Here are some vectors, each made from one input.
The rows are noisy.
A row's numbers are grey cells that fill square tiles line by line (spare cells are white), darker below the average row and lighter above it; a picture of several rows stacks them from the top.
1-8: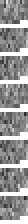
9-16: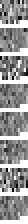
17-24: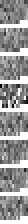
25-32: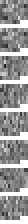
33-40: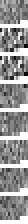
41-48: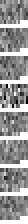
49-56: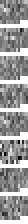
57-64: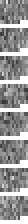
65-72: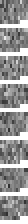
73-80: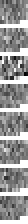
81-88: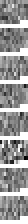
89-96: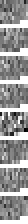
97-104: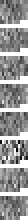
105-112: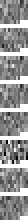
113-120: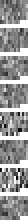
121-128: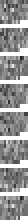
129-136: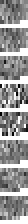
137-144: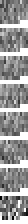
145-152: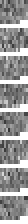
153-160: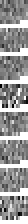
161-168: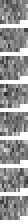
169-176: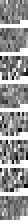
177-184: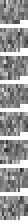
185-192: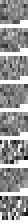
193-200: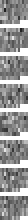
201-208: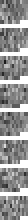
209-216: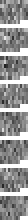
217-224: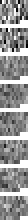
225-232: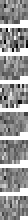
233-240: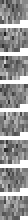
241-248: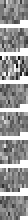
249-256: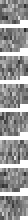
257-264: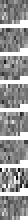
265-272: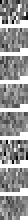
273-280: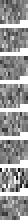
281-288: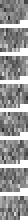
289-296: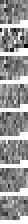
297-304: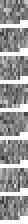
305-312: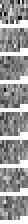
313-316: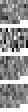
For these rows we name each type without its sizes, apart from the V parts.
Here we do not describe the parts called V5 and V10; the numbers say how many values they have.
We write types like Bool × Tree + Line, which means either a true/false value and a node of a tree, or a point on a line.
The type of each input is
Bool × (Circle + V10) + V5.
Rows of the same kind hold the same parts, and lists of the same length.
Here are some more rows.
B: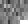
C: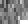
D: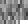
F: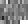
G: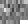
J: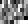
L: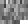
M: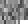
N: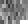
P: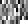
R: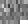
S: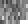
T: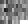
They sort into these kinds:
B, C, F, L
D, G, M, N, R, S, T
J, P

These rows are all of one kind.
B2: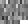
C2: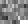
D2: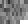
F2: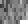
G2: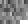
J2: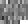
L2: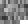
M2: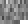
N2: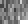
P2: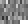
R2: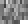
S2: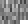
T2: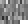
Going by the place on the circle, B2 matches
G2, P2 and T2.
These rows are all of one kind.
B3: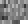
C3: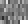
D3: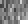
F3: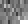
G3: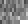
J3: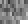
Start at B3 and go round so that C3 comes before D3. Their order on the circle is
B3, G3, J3, C3, F3, D3.
